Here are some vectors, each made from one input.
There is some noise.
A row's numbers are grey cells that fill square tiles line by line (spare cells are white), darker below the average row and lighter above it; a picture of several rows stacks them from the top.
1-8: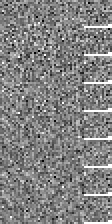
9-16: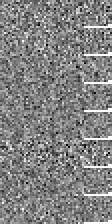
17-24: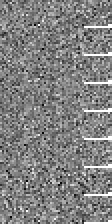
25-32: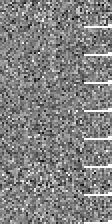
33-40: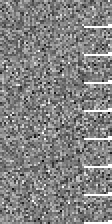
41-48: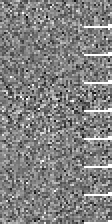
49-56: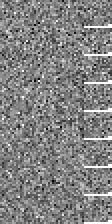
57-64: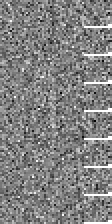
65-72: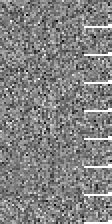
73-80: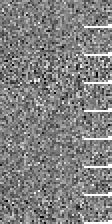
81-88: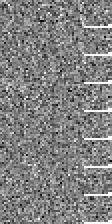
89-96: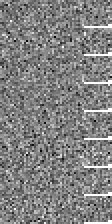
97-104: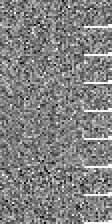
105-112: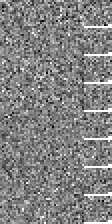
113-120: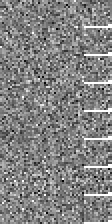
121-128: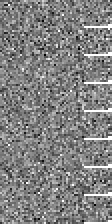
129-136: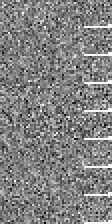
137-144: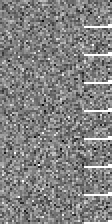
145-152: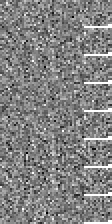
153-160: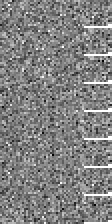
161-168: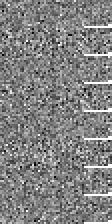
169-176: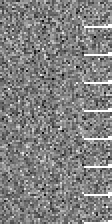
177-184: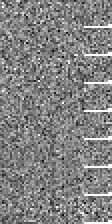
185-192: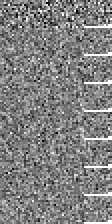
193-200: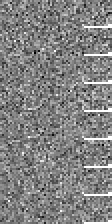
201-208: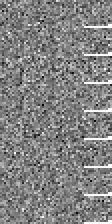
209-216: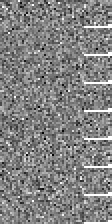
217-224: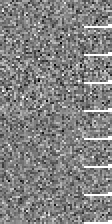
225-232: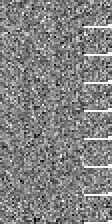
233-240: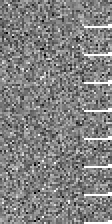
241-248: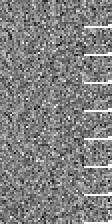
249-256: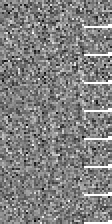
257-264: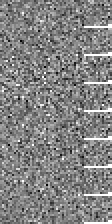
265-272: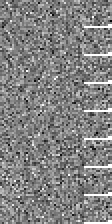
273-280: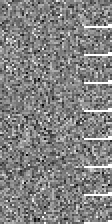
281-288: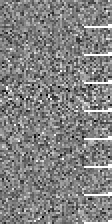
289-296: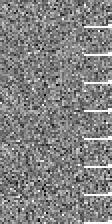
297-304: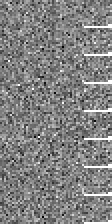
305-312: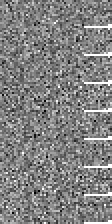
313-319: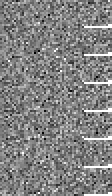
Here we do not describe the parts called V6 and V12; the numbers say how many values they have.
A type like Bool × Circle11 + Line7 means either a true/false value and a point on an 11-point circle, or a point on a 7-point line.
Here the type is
Bool × Bool × Bool × V6 + Tree8 × V12.
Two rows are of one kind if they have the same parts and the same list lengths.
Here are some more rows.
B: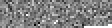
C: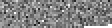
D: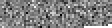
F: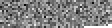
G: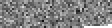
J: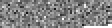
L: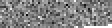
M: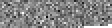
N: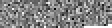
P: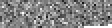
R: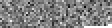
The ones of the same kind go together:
B, C, D, J, M, N, P
F, G, L, R

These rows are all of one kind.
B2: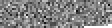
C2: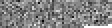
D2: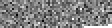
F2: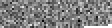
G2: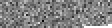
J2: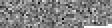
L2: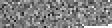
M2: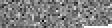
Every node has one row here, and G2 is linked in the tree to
B2, C2 and D2.
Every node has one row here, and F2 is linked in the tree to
D2.
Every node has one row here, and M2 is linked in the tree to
C2.
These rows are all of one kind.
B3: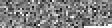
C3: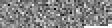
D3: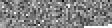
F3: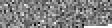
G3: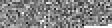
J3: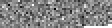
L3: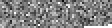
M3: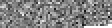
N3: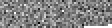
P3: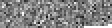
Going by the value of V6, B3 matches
C3 and G3.
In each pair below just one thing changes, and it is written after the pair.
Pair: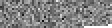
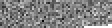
the value of V12
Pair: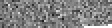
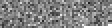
the value of V12
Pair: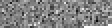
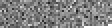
the node of the tree
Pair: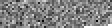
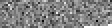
the node of the tree
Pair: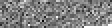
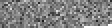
the node of the tree
